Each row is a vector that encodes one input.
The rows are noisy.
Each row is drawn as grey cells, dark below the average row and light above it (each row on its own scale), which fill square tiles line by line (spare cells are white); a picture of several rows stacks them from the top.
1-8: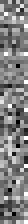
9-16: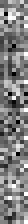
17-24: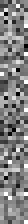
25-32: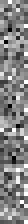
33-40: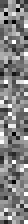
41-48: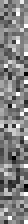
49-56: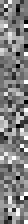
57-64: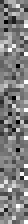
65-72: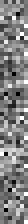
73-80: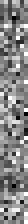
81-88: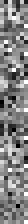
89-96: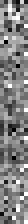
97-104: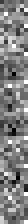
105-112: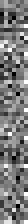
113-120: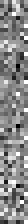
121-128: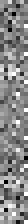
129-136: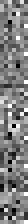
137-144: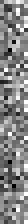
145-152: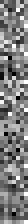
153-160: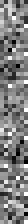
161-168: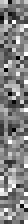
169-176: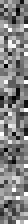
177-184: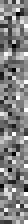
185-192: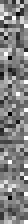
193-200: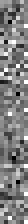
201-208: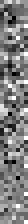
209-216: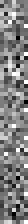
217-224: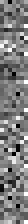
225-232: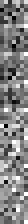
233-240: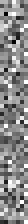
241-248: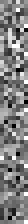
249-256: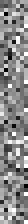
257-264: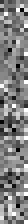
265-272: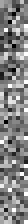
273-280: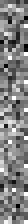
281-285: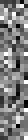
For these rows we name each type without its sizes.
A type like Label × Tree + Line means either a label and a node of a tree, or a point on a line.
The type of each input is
Bool × Bool × Bool × Bool + Line.
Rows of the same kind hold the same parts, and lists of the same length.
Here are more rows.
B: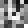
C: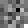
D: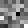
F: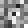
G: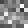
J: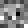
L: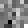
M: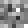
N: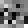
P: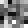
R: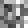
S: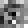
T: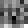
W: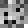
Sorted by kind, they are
B, C, F, L, M, N, P, R, S, T, W
D, G, J

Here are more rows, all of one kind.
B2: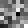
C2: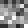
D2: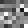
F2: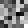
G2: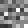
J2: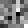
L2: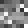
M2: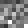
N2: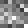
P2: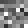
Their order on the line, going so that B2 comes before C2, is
B2, J2, F2, C2, N2, L2, D2, P2, M2, G2.
